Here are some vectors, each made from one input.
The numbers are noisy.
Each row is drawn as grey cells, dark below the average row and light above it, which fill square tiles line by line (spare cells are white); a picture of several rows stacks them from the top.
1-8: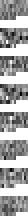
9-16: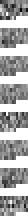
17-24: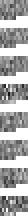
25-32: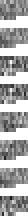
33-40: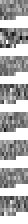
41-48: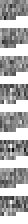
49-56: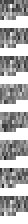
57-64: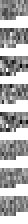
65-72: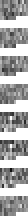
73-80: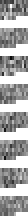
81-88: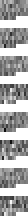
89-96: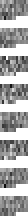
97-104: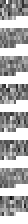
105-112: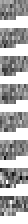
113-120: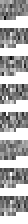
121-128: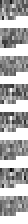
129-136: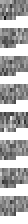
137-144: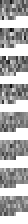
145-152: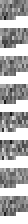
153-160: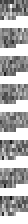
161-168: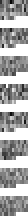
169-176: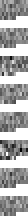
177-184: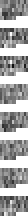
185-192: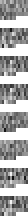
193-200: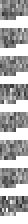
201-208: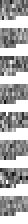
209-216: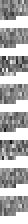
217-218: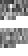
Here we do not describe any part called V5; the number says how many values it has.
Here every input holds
either a true/false value and a value of V5, or a list of up to three points on a 4-point line.
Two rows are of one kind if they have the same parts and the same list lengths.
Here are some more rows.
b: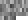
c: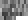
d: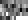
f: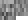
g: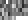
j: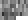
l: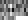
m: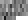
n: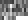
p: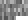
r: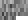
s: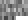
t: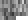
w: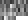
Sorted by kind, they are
b, f, m
c, j, t
d
g, l, n, w
p, r, s

